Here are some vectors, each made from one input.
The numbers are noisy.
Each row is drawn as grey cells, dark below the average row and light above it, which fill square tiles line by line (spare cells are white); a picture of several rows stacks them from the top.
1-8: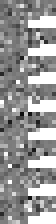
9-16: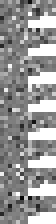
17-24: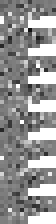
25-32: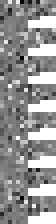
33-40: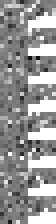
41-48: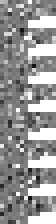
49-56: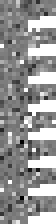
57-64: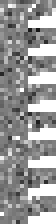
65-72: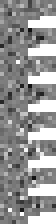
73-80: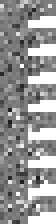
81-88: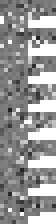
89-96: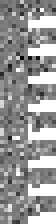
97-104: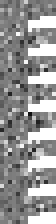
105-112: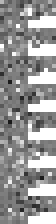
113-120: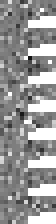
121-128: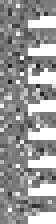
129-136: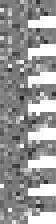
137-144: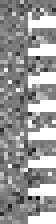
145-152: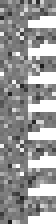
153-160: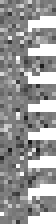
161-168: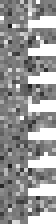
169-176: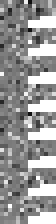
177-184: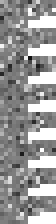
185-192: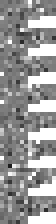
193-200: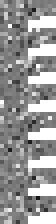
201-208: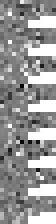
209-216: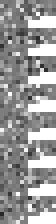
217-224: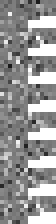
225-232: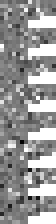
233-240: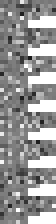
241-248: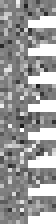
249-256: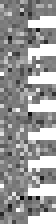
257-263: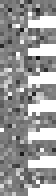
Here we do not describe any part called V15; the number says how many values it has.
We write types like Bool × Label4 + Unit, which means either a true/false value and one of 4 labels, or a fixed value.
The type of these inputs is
(Bool × Bool × Bool × Bool + Label5) × V15.
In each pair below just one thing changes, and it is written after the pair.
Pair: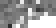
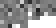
the value of V15
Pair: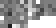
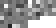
the label
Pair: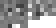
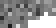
the value of V15
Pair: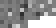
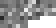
the value of V15
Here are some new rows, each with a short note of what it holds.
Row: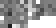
one of 5 labels and a value of V15
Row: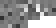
four true/false values and a value of V15
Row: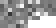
four true/false values and a value of V15
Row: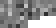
four true/false values and a value of V15
